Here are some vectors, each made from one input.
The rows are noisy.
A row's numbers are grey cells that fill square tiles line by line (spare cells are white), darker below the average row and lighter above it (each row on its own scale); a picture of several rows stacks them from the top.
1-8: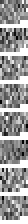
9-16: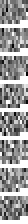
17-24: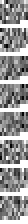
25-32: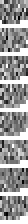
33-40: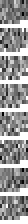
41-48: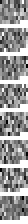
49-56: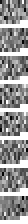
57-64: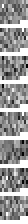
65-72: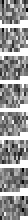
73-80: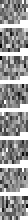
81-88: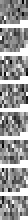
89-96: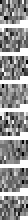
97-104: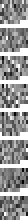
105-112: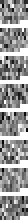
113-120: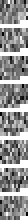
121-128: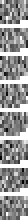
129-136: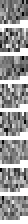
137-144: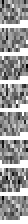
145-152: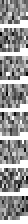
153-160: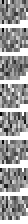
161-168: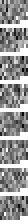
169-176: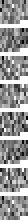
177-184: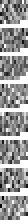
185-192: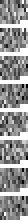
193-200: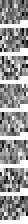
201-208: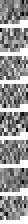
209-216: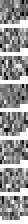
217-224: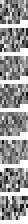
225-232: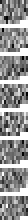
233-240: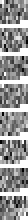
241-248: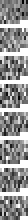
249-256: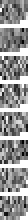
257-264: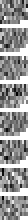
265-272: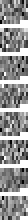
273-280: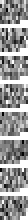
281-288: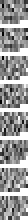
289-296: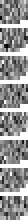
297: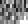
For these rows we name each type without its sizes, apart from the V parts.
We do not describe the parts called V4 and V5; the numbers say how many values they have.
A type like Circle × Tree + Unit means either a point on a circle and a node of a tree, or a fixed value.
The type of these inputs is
List(Bool × (Circle + V5)) × V4.
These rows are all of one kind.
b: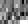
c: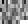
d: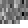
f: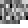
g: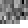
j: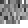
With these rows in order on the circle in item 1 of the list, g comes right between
b and d.
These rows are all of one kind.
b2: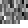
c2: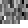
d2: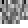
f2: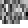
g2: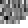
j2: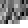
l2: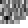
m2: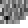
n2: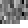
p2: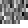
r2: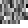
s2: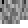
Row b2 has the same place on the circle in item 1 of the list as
c2, d2, f2 and g2.
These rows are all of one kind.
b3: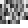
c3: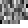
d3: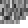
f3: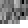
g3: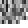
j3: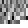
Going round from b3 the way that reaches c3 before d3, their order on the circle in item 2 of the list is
b3, f3, c3, j3, d3, g3.
